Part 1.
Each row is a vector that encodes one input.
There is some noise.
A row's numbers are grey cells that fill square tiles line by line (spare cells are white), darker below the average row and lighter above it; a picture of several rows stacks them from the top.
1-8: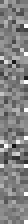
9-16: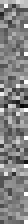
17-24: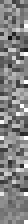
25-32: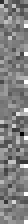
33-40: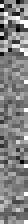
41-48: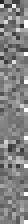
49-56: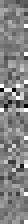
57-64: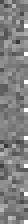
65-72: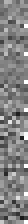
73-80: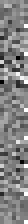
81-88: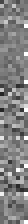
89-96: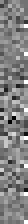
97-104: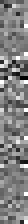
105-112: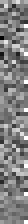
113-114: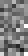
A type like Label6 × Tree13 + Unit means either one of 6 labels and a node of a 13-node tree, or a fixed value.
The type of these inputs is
(Tree8 + Tree10) × Tree10.
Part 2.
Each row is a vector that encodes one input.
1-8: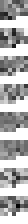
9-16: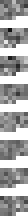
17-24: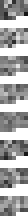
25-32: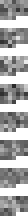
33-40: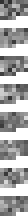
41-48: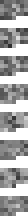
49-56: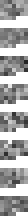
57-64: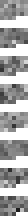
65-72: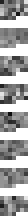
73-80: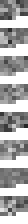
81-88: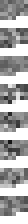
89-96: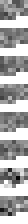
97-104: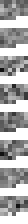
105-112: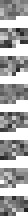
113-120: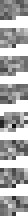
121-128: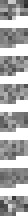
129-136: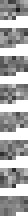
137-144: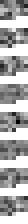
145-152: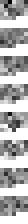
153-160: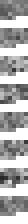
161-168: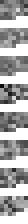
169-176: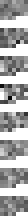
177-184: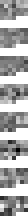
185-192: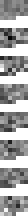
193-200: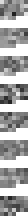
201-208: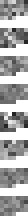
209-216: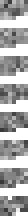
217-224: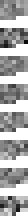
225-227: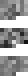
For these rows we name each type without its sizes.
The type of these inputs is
Bool × Bool × Bool × Bool × Line + Label.
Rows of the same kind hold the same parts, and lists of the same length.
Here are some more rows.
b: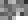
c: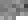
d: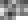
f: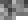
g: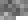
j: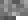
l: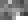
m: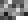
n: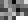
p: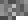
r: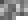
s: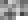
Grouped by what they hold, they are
b, c, f, g, j, l, n, p
d, m, r, s

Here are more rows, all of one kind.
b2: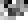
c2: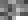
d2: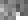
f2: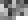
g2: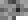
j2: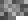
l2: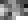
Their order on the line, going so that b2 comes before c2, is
g2, f2, b2, d2, c2, l2, j2.
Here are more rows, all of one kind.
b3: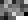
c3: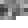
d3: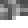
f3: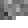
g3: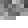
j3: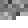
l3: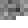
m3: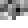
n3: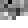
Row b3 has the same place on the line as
f3, g3 and j3.
